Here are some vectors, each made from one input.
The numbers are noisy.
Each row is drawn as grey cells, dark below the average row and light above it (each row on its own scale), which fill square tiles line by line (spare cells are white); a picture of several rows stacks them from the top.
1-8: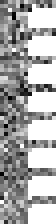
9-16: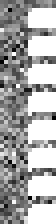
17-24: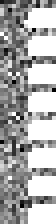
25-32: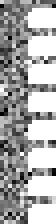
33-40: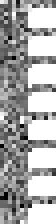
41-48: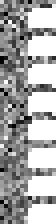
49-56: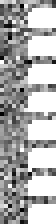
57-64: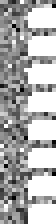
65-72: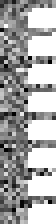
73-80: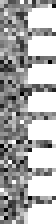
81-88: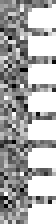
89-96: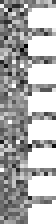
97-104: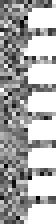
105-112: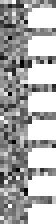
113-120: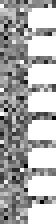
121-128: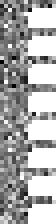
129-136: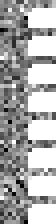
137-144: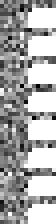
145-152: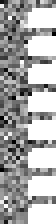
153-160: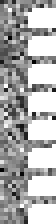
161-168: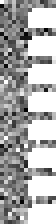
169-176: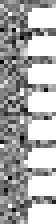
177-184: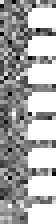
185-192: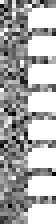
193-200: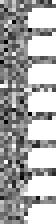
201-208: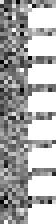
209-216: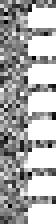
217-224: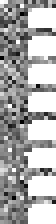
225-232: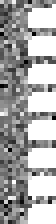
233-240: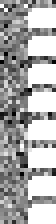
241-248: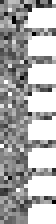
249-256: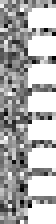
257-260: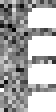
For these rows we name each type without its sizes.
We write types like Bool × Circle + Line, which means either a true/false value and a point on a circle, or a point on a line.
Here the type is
Bool × Circle.
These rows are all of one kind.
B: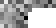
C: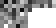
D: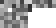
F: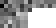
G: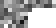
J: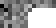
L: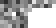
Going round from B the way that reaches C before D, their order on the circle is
B, L, J, F, C, D, G.
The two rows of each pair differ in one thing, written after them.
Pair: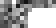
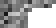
the place on the circle
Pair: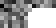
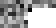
the place on the circle
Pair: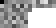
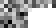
the true/false value
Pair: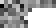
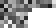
the place on the circle
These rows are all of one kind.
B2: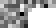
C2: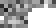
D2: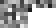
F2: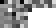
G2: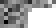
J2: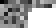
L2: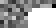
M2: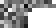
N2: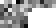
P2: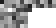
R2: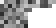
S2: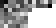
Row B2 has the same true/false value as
G2, J2 and R2.
